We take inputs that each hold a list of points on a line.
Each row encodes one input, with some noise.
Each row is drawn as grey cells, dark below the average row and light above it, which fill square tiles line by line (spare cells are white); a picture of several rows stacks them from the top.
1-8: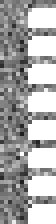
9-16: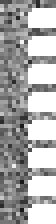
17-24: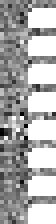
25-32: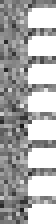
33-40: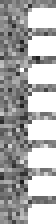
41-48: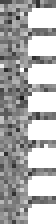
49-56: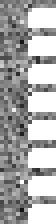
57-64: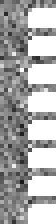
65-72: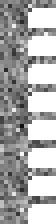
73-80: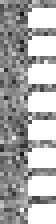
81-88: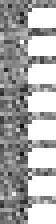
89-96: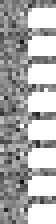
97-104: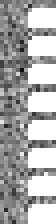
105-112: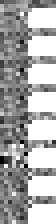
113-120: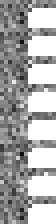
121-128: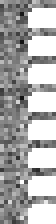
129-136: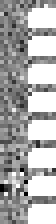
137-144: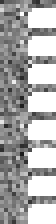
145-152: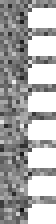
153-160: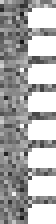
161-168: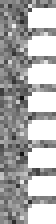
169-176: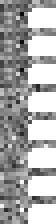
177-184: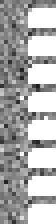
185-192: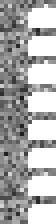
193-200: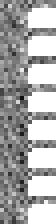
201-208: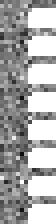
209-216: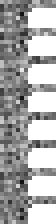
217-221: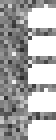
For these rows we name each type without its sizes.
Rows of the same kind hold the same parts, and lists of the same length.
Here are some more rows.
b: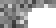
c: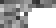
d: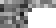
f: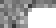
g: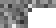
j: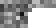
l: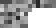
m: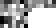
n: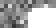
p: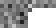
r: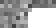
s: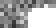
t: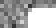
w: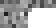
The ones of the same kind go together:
b, c, f, l, n, r, s, t, w
d, g, j, p
m

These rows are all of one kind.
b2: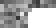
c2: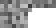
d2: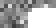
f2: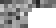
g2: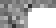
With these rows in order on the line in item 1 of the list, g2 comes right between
c2 and d2.
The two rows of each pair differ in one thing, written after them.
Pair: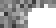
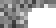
the place on the line in item 2 of the list
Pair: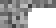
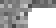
the place on the line in item 2 of the list
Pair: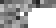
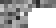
the place on the line in item 2 of the list
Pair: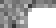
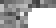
the place on the line in item 1 of the list
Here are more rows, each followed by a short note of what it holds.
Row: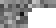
a list of one item
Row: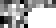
the empty list
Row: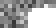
a list of two items
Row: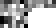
the empty list
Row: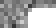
a list of two items
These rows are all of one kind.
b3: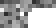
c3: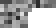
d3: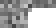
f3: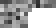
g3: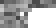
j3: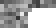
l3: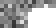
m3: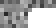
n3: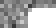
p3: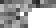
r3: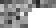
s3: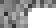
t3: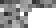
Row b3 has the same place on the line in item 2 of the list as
m3, s3 and t3.
